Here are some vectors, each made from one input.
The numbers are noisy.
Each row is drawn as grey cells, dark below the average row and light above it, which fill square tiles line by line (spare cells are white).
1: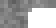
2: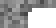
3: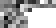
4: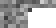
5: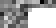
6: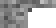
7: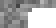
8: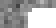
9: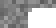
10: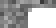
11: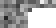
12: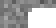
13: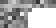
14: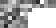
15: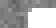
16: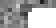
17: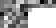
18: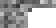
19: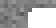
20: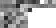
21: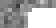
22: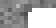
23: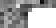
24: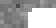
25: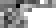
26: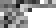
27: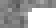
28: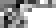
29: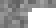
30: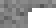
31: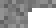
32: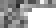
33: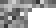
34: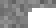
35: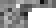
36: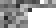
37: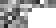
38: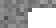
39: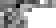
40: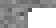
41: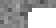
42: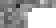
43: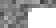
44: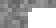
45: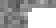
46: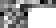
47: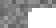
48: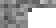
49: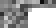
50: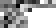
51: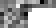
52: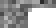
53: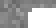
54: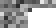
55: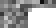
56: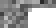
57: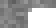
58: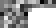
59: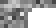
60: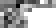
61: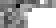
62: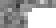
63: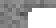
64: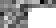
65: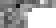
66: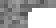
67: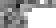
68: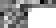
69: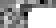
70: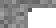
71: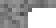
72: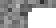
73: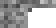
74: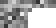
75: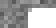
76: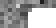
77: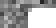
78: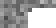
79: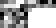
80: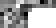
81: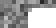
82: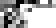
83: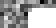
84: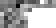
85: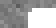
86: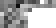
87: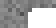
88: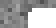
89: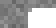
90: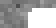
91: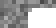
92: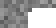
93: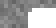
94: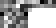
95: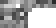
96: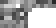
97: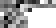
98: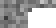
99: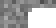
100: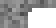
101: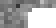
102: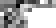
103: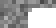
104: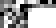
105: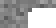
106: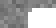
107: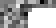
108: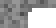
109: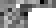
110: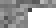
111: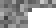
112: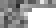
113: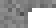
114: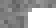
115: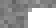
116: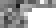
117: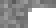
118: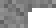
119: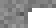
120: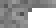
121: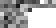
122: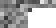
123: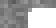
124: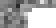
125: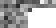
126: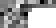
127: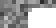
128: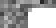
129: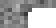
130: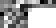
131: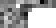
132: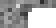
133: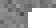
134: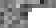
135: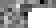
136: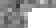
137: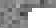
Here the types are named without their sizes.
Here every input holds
a list of items, each a point on a line and a true/false value.
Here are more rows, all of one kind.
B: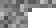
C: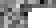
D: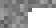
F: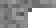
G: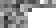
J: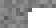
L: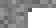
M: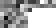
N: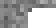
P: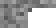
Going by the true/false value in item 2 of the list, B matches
D and L.
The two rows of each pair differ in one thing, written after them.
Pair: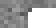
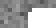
the true/false value in item 2 of the list
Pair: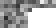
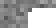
the place on the line in item 2 of the list
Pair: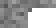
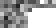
the true/false value in item 1 of the list
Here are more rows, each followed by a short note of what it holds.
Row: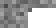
a list of two items
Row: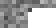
a list of two items
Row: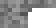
a list of two items
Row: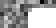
a list of one item
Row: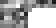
the empty list
